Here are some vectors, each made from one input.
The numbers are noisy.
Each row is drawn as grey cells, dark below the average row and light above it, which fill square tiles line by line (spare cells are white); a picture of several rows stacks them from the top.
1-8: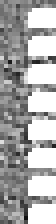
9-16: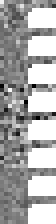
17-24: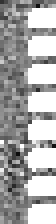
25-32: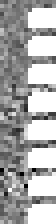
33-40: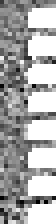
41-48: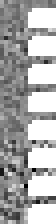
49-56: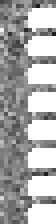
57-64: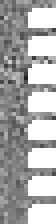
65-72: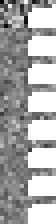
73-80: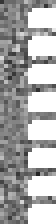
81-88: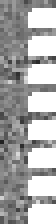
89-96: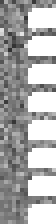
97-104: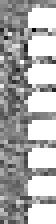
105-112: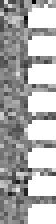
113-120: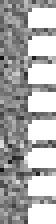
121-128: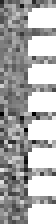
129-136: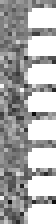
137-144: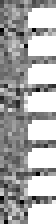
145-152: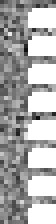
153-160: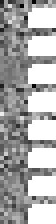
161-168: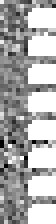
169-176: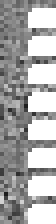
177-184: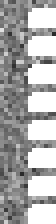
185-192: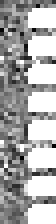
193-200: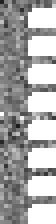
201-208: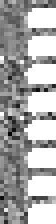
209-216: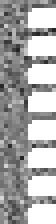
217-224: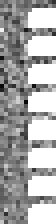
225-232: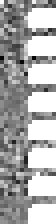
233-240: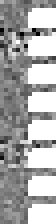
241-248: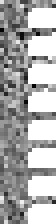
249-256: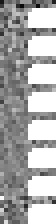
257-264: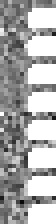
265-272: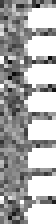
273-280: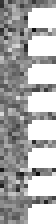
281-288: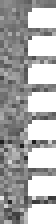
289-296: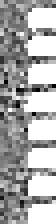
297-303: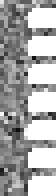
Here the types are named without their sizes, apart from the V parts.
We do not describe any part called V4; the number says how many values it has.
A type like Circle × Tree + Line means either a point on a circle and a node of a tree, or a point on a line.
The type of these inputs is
(Bool × Bool × Bool × Bool + Label) × (Tree + V4).
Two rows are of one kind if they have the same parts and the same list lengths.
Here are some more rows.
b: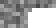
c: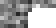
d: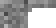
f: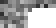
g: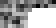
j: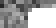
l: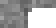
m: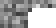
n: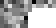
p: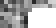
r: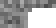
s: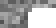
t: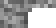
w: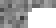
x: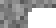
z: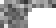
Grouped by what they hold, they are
b, d, j, n, r, z
c, g, l, m, t
f, x
p, s, w

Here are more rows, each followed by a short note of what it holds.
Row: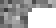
a label and a node of a tree
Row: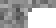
four true/false values and a value of V4
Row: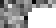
four true/false values and a value of V4
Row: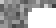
four true/false values and a value of V4
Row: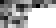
a label and a value of V4
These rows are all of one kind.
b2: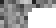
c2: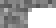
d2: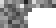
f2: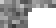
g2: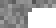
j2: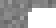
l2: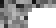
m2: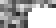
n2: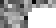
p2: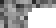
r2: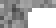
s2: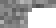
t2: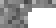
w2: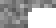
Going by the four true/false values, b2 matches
r2, s2 and w2.
